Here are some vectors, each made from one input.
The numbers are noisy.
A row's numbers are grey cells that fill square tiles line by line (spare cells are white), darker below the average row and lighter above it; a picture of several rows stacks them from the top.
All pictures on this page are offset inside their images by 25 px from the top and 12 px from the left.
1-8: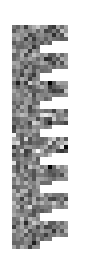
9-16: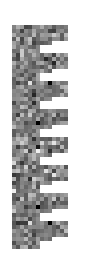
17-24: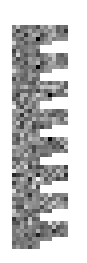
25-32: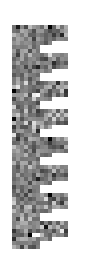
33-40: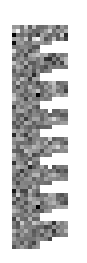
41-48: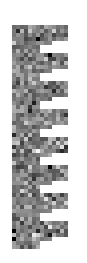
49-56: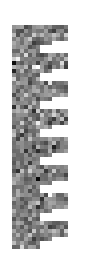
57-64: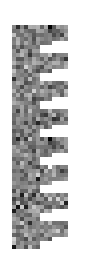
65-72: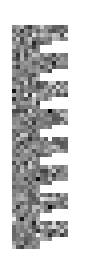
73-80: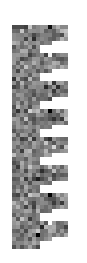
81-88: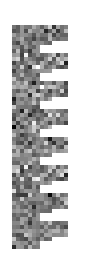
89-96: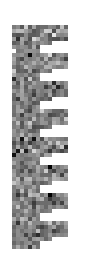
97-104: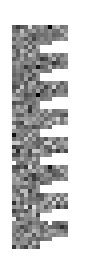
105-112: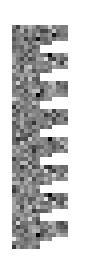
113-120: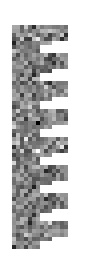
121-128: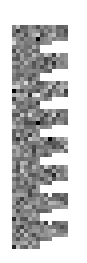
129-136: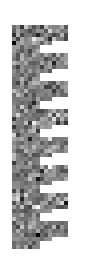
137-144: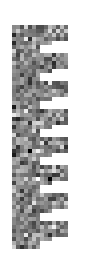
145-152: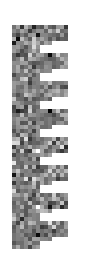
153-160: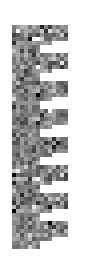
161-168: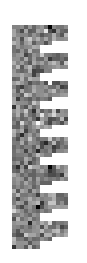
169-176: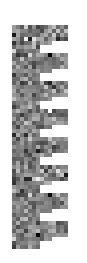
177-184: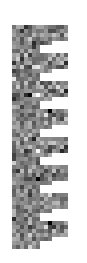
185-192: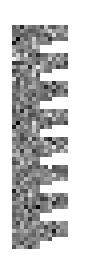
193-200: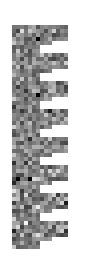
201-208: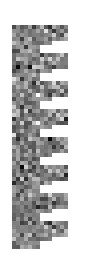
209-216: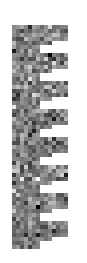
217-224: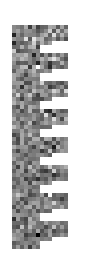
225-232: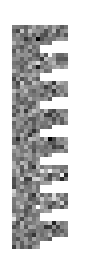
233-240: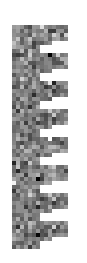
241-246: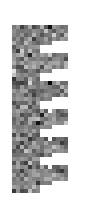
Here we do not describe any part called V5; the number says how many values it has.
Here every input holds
either a point on a 7-point line and a true/false value, or two values of V5.
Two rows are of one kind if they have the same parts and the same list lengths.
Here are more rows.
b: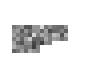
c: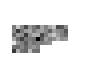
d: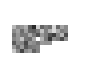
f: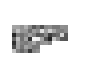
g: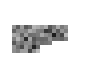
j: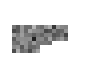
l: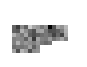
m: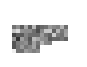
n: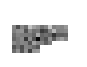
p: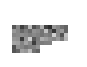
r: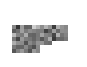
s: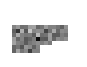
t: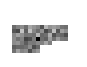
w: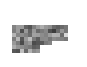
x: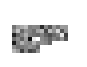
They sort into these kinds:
b, c, g, j, l, n, p, r, s, t, w
d, f, m, x

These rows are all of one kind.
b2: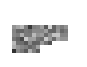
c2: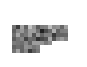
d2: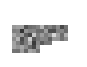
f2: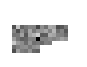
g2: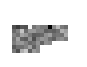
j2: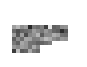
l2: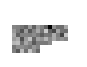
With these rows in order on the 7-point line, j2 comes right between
b2 and c2.
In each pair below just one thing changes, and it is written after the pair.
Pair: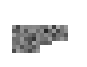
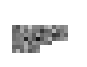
the place on the 7-point line
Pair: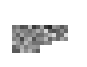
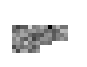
the true/false value
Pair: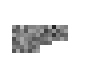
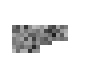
the place on the 7-point line
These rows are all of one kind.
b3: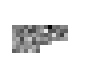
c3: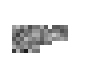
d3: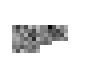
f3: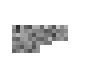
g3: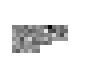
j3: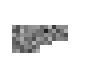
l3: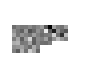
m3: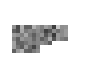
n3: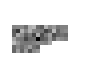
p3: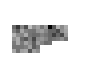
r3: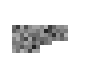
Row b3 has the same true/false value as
c3, g3 and l3.
